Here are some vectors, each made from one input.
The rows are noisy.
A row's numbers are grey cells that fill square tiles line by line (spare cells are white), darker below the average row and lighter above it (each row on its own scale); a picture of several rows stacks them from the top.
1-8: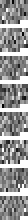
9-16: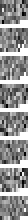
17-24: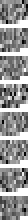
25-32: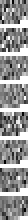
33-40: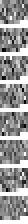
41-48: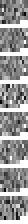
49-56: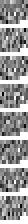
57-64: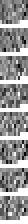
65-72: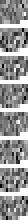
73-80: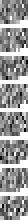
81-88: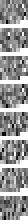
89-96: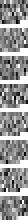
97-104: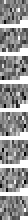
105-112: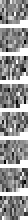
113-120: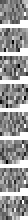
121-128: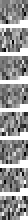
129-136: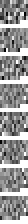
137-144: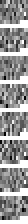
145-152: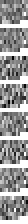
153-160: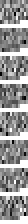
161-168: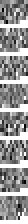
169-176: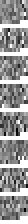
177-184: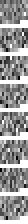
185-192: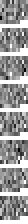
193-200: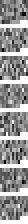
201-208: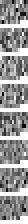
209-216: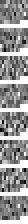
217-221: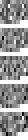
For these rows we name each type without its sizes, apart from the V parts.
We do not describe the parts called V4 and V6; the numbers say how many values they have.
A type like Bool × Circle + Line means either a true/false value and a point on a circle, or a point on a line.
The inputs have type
List(Bool × V6) + Tree × V4.
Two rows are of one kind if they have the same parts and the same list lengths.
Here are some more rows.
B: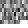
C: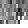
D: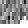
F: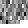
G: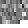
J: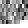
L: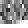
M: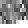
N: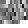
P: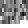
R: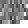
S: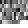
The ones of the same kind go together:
B, G, N, R, S
C
D, P
F, J, L, M

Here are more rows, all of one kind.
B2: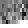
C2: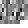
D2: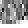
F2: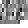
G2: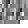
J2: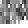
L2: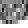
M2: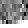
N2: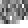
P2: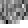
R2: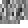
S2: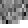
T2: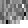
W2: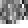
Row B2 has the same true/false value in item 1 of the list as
M2, S2 and T2.
